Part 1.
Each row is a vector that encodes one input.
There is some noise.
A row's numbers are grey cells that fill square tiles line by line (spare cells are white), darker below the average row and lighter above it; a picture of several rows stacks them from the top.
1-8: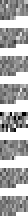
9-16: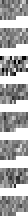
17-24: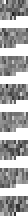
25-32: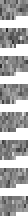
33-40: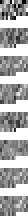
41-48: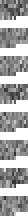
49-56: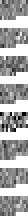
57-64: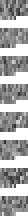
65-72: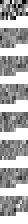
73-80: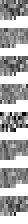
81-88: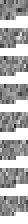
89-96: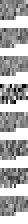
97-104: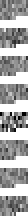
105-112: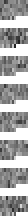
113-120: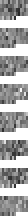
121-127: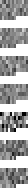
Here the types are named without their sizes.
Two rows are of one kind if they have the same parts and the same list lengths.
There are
4 kinds of row.
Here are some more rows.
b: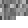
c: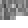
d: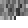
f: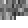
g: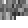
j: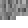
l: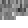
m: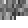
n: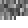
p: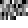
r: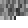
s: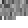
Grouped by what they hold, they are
b, s
c, j, l
d, f, g, m, n, r
p

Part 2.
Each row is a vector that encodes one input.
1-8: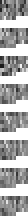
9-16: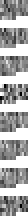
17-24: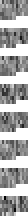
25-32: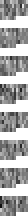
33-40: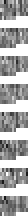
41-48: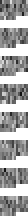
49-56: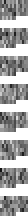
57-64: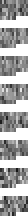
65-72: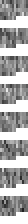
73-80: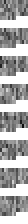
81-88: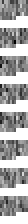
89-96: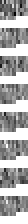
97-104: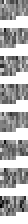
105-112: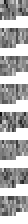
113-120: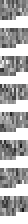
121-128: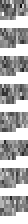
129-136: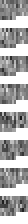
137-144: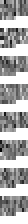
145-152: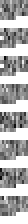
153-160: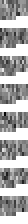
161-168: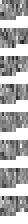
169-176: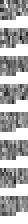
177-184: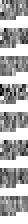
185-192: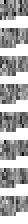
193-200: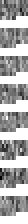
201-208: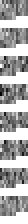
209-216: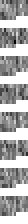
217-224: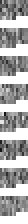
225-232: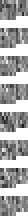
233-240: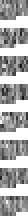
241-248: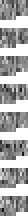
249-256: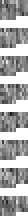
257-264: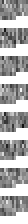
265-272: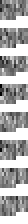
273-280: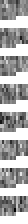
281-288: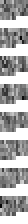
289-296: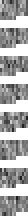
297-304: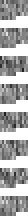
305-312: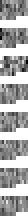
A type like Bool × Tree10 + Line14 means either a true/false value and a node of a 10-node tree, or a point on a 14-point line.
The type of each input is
Tree7 × Tree7 + Tree16.
